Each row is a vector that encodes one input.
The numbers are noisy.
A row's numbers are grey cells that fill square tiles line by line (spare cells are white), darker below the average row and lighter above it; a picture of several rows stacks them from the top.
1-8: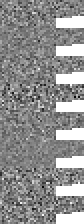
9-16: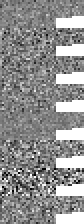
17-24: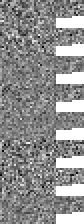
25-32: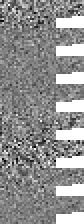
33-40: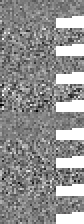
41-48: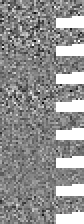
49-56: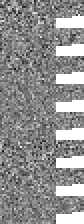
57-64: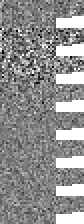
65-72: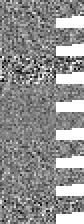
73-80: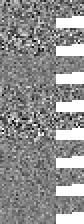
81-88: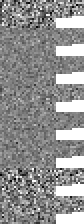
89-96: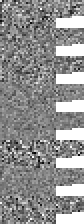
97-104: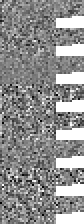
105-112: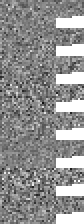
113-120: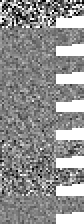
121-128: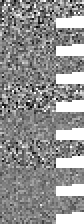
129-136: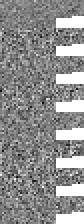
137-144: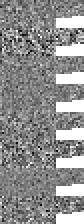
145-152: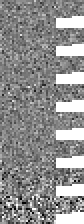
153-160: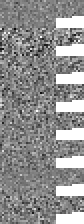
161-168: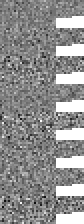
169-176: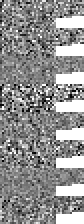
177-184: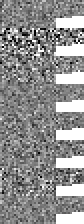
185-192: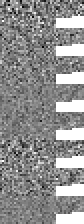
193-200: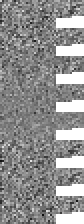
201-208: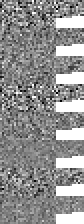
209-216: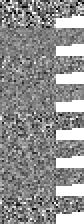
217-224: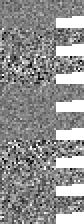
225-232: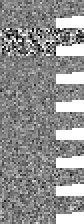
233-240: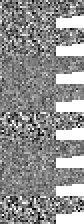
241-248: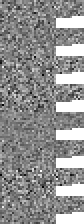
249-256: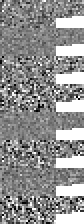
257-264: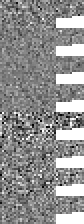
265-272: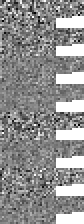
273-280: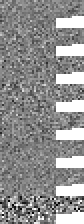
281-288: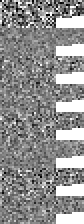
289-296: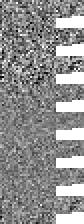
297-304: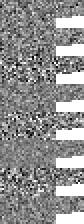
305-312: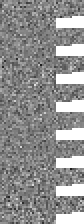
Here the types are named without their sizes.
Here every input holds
a list of points on a circle.
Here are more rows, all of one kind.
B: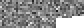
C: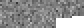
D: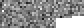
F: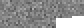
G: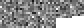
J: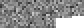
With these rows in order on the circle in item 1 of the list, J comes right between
F and G.
